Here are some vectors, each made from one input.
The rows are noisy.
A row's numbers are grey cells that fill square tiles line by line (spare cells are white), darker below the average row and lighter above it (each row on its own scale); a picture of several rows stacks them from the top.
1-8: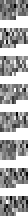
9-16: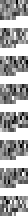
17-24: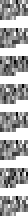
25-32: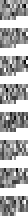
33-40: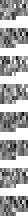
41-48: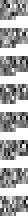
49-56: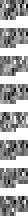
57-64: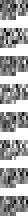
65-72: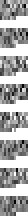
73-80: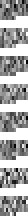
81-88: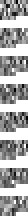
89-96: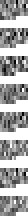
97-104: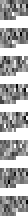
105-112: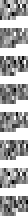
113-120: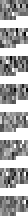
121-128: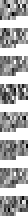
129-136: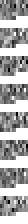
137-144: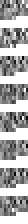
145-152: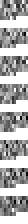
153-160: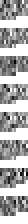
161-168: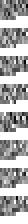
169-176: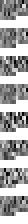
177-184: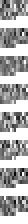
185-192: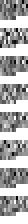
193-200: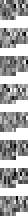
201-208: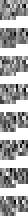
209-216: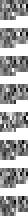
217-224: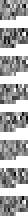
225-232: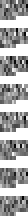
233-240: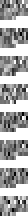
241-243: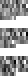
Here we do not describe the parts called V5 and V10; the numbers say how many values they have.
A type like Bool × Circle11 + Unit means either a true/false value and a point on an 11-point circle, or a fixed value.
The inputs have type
Label6 × Tree9 × V10 + Label8 × V5.
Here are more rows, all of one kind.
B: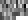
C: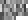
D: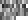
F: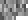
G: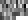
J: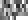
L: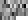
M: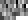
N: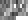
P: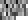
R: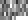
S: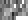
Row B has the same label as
G and M.
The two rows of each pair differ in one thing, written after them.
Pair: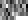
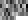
the node of the tree
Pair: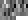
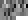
the node of the tree
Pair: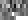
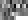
the node of the tree
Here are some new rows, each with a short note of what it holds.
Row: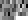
one of 6 labels, a node of a 9-node tree and a value of V10
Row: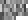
one of 8 labels and a value of V5
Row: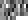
one of 6 labels, a node of a 9-node tree and a value of V10
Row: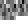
one of 6 labels, a node of a 9-node tree and a value of V10
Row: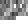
one of 8 labels and a value of V5
